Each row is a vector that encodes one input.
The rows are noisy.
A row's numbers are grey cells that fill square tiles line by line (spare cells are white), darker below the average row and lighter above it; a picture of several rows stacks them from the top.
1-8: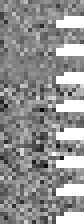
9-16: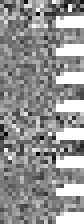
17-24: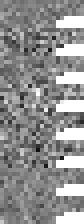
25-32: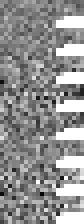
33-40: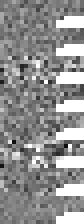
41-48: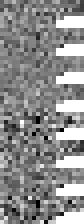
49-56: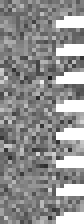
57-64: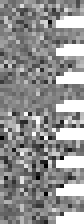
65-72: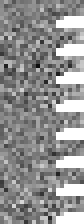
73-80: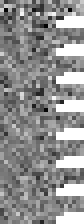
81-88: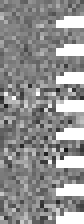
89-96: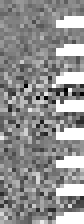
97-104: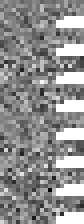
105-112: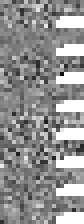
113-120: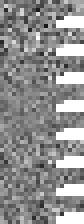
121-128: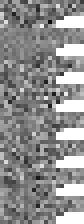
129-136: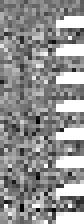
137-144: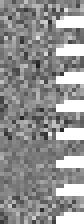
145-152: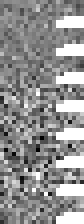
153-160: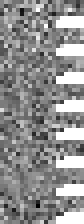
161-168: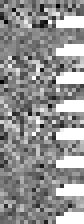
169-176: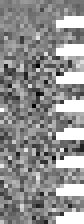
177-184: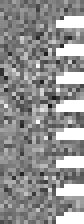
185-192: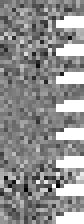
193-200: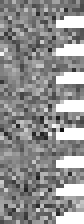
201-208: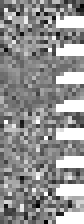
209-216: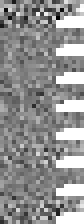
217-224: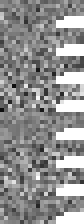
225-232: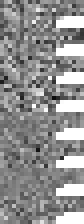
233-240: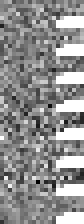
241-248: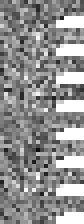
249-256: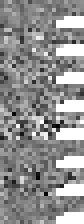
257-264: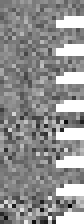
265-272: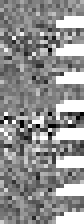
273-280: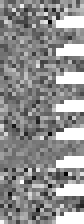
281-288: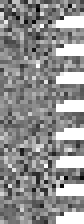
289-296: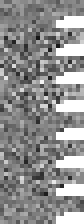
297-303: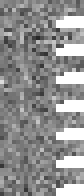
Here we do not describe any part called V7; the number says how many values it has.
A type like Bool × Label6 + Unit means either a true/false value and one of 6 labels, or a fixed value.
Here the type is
List2(Bool × V7).
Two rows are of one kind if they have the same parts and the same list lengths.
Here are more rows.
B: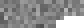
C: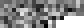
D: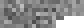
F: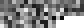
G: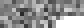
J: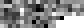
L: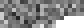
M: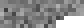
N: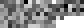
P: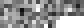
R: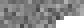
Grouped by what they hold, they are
B, D, G, J, P
C, F, L, M, R
N

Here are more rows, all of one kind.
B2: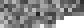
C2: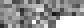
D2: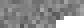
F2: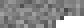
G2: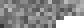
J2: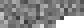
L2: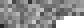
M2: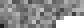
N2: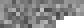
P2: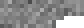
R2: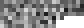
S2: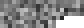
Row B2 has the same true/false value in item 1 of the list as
C2, D2 and R2.
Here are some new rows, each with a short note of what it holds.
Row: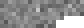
a list of two items
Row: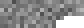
a list of one item
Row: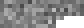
a list of one item
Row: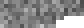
a list of one item
